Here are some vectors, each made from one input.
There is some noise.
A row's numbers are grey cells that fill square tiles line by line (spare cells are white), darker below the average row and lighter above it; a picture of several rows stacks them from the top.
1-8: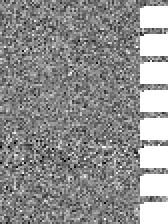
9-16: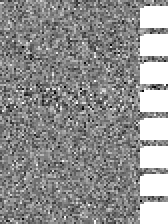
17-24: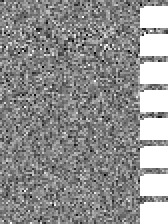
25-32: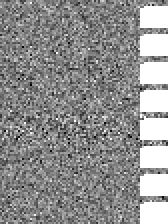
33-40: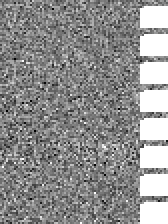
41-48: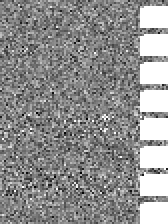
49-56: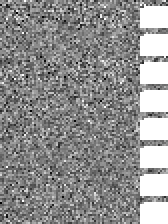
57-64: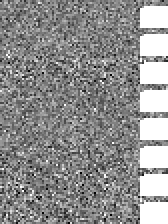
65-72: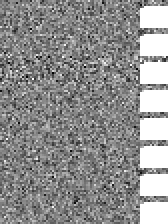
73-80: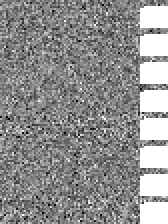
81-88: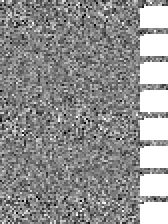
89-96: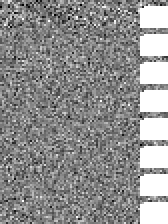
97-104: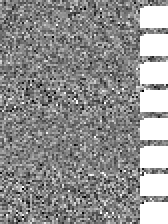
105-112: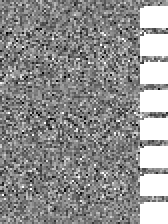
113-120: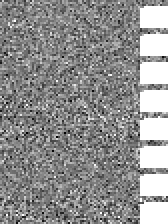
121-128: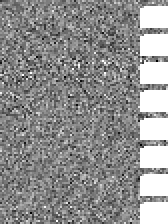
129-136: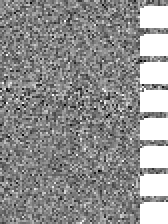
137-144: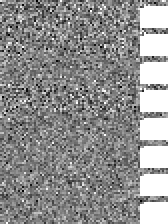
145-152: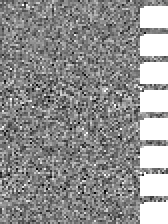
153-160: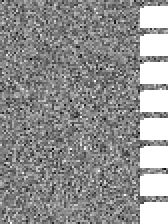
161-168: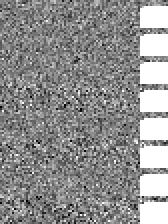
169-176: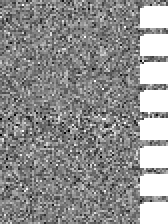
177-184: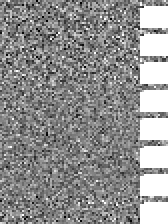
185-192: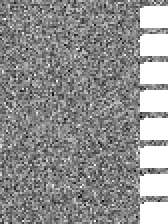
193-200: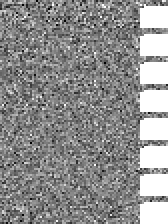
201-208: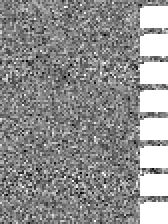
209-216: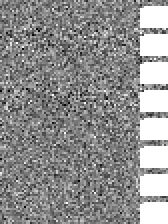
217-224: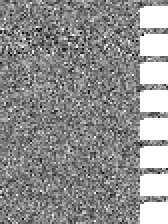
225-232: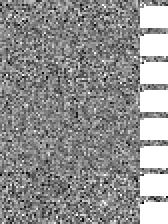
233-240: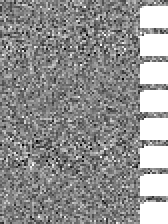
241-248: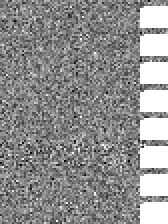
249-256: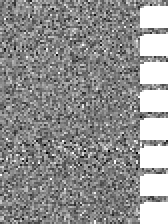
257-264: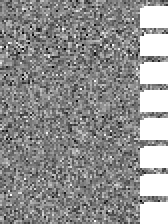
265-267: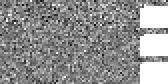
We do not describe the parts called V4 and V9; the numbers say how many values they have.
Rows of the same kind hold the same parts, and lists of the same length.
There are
3 kinds of row.
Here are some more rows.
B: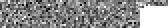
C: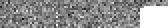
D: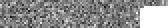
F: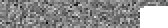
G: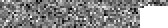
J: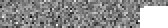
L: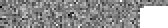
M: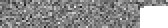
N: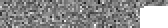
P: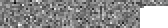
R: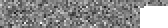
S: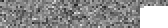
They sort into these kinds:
B, G
C, J, L
D, F, M, N, P, R, S

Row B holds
a point on a 6-point line and a value of V9.
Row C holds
a point on a 6-point line and a value of V4.
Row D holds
a point on a 6-point line, four true/false values and a value of V4.
